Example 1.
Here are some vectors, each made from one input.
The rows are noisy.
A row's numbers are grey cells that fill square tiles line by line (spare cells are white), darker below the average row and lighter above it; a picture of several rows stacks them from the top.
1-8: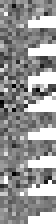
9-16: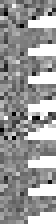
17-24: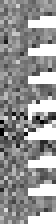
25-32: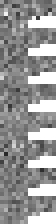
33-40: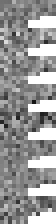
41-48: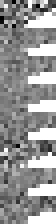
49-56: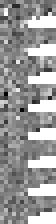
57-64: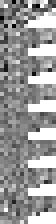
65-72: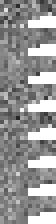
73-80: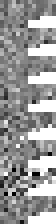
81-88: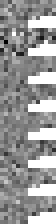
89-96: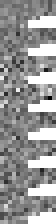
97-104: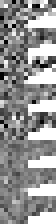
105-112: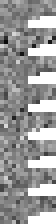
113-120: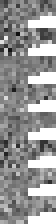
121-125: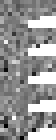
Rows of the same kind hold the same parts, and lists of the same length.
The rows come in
2 kinds.
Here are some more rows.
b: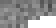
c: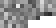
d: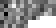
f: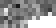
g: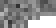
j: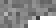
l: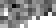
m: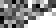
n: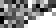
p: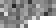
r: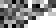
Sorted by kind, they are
b, c, d, f, g, j, l, p
m, n, r

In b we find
one of 10 labels and a true/false value.
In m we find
a fixed value.
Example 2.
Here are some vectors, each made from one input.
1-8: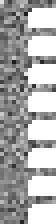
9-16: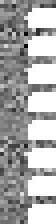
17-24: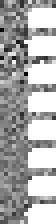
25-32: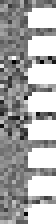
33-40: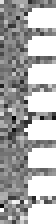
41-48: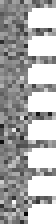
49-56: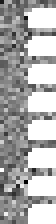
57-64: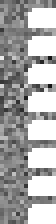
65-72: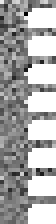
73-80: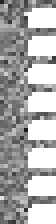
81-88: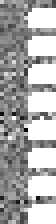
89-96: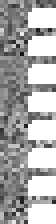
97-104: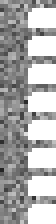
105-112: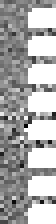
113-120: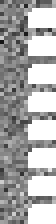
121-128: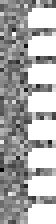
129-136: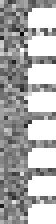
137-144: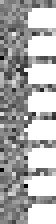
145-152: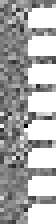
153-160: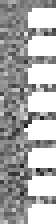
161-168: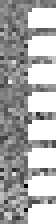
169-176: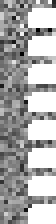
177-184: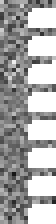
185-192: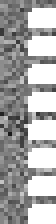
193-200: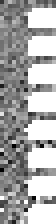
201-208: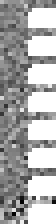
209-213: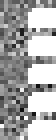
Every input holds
a node of each of two 9-node trees.
